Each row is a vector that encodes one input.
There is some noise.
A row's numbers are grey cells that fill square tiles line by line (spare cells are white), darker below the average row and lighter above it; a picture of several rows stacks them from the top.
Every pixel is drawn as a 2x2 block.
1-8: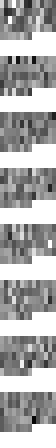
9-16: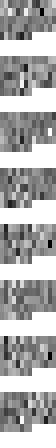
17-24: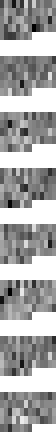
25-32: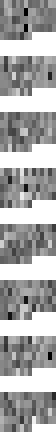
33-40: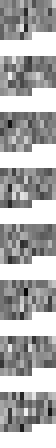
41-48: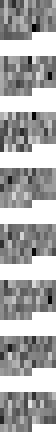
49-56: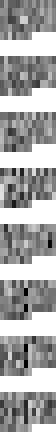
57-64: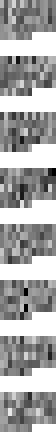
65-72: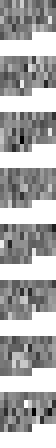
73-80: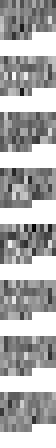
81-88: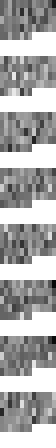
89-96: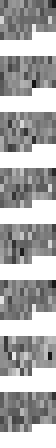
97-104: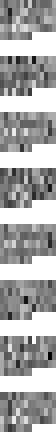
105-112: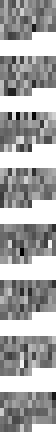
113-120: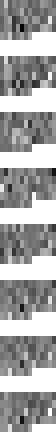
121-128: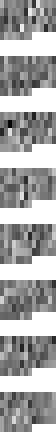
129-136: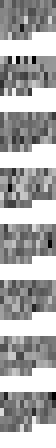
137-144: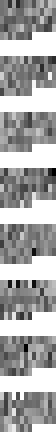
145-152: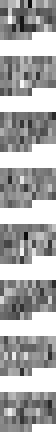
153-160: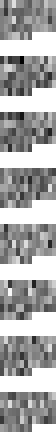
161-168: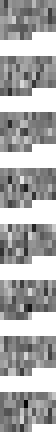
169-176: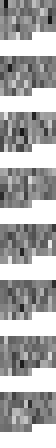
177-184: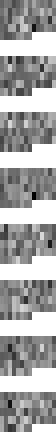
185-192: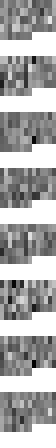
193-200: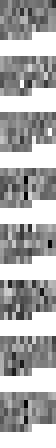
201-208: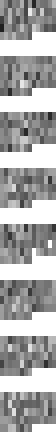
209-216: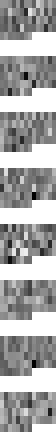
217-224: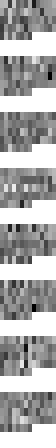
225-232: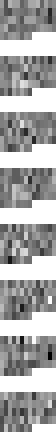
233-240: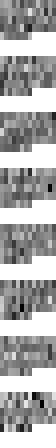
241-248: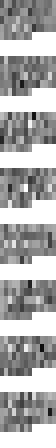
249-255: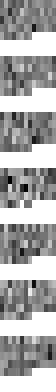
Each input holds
either one of 8 labels, or a node of a 15-node tree, or four true/false values.
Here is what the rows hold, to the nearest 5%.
About 20% of them hold one of 8 labels. About 25% of them hold a node of a 15-node tree. The rest hold four true/false values.
